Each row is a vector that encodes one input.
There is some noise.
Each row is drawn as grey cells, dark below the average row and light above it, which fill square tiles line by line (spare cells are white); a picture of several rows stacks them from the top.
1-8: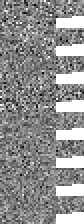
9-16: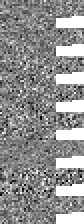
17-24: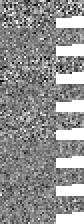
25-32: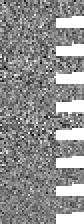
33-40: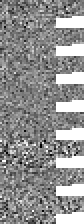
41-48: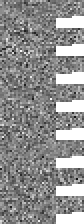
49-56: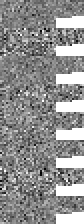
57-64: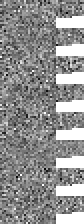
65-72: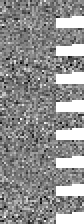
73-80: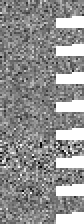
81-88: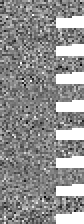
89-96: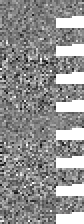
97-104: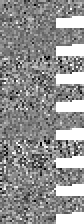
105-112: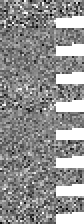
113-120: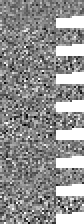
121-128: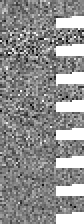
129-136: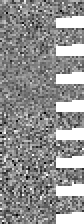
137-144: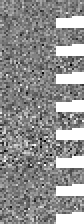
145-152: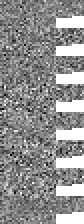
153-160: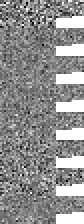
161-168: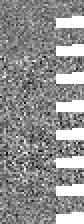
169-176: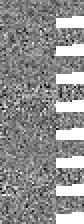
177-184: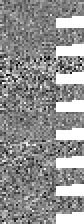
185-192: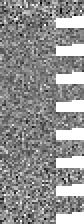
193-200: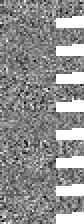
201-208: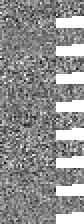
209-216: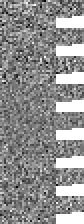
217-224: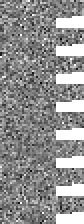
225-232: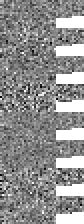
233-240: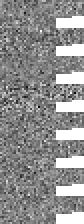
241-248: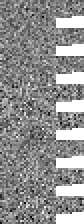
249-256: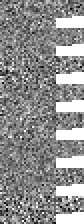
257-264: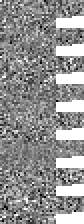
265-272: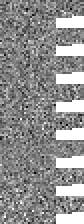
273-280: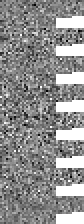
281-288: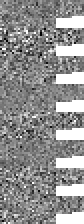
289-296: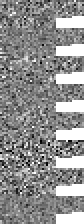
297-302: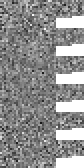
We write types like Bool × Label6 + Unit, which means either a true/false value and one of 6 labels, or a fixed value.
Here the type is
Bool × Tree11 + Circle11 × (Label6 + Line7).
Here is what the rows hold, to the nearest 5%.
About 65% of them hold a point on an 11-point circle, together with either one of 6 labels, or a point on a 7-point line. The rest hold a node of an 11-node tree and a true/false value.
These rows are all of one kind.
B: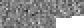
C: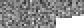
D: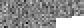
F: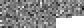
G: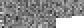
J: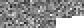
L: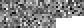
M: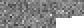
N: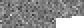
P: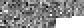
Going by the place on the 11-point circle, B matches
C, D, F and J.
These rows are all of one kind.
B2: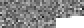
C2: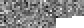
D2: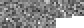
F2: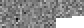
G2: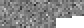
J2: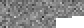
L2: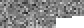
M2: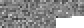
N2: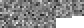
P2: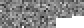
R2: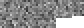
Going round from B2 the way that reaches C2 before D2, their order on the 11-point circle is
B2, F2, M2, R2, N2, C2, G2, D2, P2, J2, L2.
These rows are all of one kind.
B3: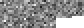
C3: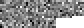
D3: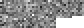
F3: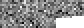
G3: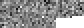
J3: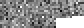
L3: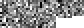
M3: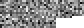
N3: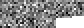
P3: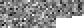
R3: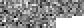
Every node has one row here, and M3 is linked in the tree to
D3 and R3.
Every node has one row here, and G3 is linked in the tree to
P3.
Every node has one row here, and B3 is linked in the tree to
C3 and D3.
